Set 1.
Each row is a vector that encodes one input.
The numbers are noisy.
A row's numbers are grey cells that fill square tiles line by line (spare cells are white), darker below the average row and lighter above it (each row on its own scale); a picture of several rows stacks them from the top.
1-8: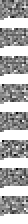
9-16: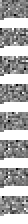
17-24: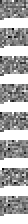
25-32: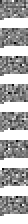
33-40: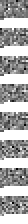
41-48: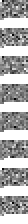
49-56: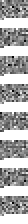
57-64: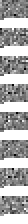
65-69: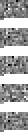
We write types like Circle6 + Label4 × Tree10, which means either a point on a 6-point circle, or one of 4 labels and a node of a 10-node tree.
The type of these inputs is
Circle11 + Unit.
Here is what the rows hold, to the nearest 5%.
About 90% of them hold a point on an 11-point circle. The rest hold a fixed value.
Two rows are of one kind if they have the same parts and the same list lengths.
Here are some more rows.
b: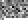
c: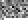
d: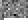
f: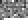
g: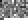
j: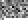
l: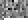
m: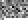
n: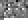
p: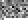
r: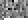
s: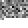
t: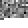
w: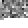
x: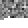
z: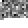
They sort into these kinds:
b, c, j, m, p, s
d, f, g, l, n, r, t, w, x, z

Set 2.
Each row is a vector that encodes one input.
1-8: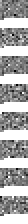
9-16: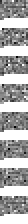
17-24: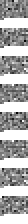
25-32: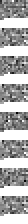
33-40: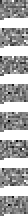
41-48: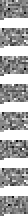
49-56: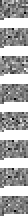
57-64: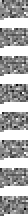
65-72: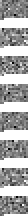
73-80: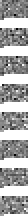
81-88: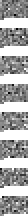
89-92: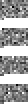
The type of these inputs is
Circle11 + Unit.
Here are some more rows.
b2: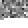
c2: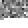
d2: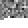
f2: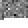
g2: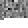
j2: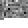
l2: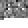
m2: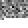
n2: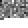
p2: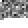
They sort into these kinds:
b2, c2, d2, f2, g2, j2, l2, n2, p2
m2

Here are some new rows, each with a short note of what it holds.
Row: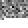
a fixed value
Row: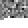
a point on an 11-point circle
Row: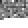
a point on an 11-point circle
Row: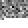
a fixed value
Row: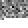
a fixed value
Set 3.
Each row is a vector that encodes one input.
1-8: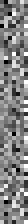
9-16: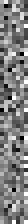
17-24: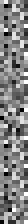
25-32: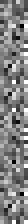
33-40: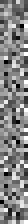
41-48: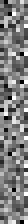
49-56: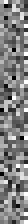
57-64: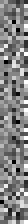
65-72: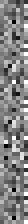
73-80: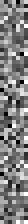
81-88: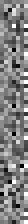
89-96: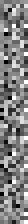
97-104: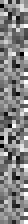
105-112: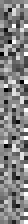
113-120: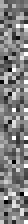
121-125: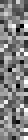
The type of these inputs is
Label10.
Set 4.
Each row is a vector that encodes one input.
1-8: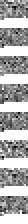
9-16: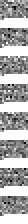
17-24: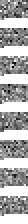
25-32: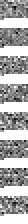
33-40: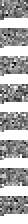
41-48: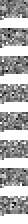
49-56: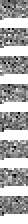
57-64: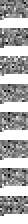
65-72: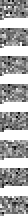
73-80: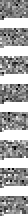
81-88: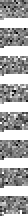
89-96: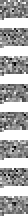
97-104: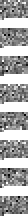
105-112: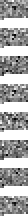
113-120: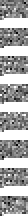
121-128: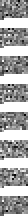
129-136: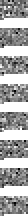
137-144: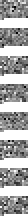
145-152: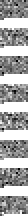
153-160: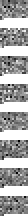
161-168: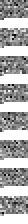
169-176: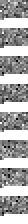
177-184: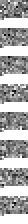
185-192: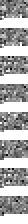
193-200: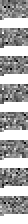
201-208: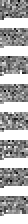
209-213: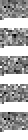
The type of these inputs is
Circle15.
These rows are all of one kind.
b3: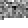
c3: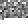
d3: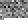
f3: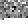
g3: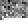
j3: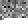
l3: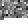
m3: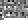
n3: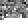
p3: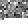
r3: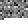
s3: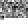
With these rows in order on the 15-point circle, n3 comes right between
g3 and m3.
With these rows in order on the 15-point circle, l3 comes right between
p3 and r3.
